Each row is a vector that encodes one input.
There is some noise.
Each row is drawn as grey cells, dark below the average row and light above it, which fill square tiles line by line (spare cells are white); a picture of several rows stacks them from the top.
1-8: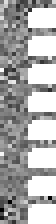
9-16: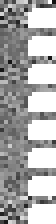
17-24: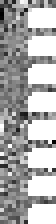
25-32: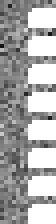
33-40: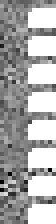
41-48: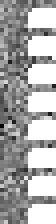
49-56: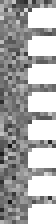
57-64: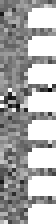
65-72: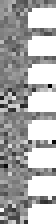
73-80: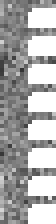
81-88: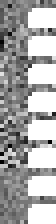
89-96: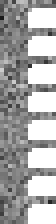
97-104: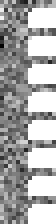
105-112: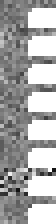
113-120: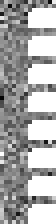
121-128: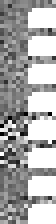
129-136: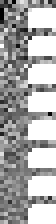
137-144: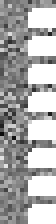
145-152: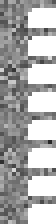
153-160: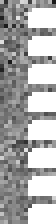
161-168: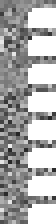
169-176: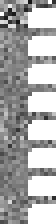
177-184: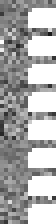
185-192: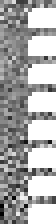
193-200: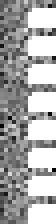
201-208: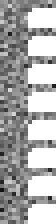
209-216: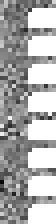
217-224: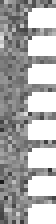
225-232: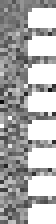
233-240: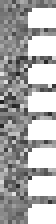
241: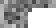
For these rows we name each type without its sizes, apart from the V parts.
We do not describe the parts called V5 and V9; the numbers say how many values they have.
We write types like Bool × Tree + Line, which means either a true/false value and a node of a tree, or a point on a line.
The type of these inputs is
Bool × Line × V5 + V9.
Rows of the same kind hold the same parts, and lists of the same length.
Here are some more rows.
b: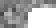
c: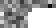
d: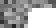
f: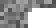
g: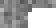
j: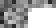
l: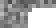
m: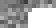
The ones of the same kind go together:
b, d, j, l, m
c, f, g

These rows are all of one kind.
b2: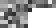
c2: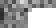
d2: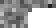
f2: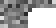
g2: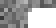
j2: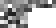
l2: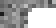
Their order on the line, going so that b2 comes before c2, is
d2, l2, f2, j2, b2, g2, c2.
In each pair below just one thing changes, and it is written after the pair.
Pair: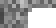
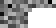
the true/false value
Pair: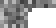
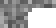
the place on the line
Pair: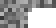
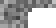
the true/false value
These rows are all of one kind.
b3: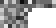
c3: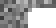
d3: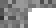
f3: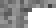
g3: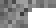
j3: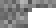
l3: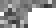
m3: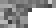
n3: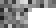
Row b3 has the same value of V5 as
f3, l3 and n3.
